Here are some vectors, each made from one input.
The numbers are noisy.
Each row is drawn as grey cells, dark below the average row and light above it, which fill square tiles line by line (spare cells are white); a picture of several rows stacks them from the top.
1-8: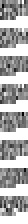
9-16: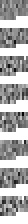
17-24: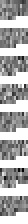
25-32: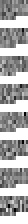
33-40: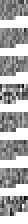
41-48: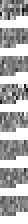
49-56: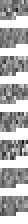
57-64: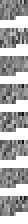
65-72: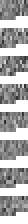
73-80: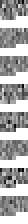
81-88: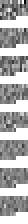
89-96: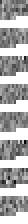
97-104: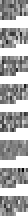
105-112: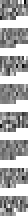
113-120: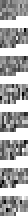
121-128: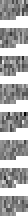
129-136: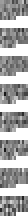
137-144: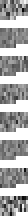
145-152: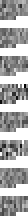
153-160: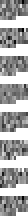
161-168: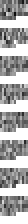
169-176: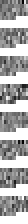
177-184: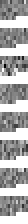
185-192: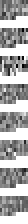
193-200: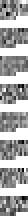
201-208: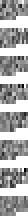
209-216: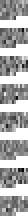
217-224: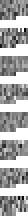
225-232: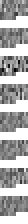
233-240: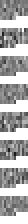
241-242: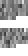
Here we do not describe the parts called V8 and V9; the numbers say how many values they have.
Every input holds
a true/false value and a value of V9, together with either a point on a 6-point line, or a value of V8.
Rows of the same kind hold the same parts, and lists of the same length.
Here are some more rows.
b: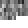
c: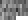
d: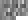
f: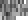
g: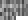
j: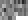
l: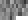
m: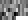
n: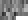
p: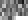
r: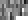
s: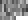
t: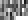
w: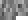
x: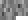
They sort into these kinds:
b, c, f, j, m, n, s
d, g, l, p, r, t, w, x

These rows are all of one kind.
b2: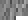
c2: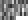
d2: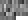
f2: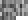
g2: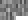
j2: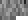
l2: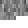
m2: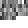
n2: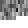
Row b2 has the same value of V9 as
d2 and n2.
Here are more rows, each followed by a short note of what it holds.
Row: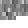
a point on a 6-point line, a true/false value and a value of V9
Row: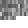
a true/false value, a value of V8 and a value of V9
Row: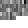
a true/false value, a value of V8 and a value of V9
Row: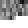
a point on a 6-point line, a true/false value and a value of V9
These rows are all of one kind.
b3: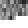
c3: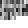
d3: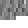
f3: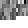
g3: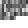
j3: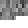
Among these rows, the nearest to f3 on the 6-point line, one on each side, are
c3 and d3.
